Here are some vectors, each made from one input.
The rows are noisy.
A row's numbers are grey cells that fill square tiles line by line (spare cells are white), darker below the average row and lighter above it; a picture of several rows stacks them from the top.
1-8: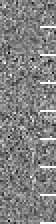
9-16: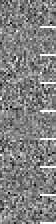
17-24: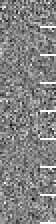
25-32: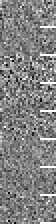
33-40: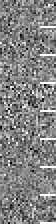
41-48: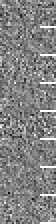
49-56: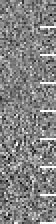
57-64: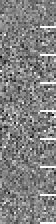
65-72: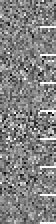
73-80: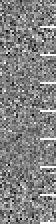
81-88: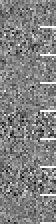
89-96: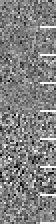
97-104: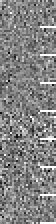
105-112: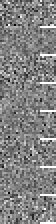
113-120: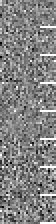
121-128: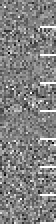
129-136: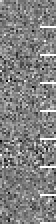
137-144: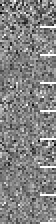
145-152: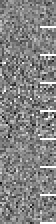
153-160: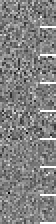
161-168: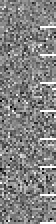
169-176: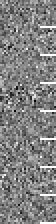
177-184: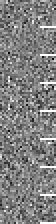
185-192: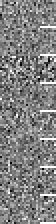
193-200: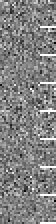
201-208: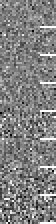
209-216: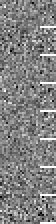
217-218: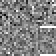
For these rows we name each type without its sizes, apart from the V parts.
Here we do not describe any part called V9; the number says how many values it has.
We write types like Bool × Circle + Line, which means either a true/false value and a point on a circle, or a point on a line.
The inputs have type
(Bool × (Line + V9) + Label) × Label.
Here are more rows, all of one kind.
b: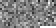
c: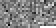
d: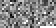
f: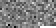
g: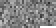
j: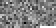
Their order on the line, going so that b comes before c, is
g, d, b, c, f, j.
